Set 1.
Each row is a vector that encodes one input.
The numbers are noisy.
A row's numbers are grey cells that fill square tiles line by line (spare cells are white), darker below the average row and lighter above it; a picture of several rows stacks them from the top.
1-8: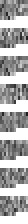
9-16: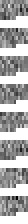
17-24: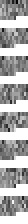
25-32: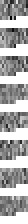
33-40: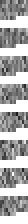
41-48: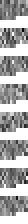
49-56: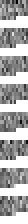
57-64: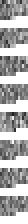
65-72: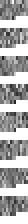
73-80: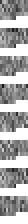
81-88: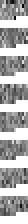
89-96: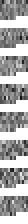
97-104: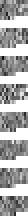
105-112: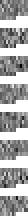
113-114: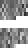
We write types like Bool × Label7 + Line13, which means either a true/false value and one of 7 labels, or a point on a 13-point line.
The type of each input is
Tree13.
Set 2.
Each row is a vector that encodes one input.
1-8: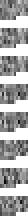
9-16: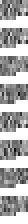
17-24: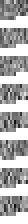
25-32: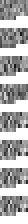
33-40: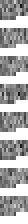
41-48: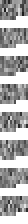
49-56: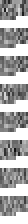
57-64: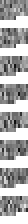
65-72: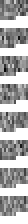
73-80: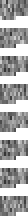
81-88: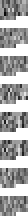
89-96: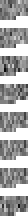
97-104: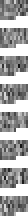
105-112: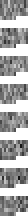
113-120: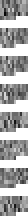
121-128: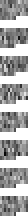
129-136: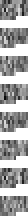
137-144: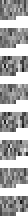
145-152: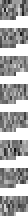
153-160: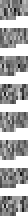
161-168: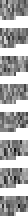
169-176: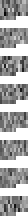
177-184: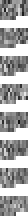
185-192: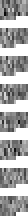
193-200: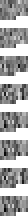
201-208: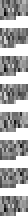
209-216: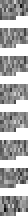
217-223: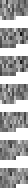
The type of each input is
Line14.
